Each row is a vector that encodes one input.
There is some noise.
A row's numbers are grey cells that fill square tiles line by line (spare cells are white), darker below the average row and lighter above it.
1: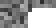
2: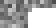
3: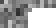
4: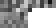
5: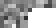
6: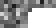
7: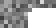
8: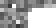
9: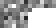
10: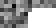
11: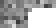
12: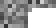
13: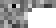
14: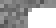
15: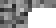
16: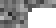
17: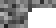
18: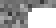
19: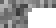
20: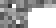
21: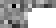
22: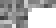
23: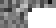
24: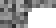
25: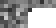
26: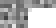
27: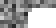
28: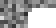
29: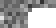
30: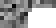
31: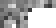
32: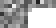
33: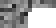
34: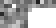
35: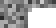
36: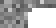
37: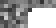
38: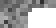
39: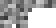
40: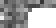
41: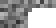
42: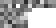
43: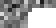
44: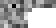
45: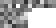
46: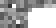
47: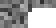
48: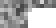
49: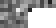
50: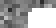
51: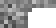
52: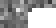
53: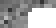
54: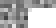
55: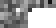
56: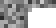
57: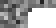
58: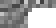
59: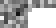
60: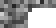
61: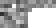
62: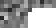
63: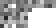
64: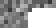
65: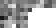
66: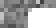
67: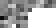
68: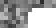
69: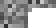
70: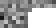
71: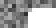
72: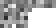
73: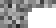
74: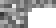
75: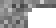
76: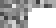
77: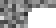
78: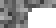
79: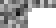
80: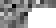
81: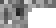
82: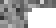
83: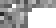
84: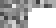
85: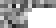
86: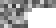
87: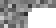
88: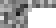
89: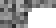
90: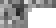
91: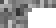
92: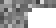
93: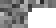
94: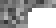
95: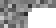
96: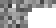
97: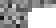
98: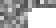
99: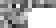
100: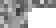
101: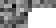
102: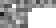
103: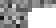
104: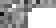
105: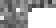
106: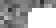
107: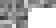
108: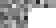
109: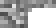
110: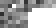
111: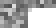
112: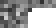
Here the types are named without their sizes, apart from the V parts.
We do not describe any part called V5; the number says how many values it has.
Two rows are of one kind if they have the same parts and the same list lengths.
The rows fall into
2 kinds.
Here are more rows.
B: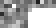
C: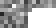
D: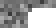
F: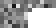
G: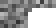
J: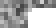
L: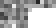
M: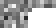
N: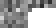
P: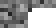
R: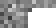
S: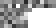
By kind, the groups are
B, C, F, J, L, M, R, S
D, G, N, P

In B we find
a node of a tree and four true/false values.
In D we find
four true/false values and a value of V5.
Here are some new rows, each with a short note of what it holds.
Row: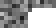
four true/false values and a value of V5
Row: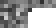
four true/false values and a value of V5
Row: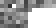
a node of a tree and four true/false values
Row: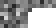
four true/false values and a value of V5
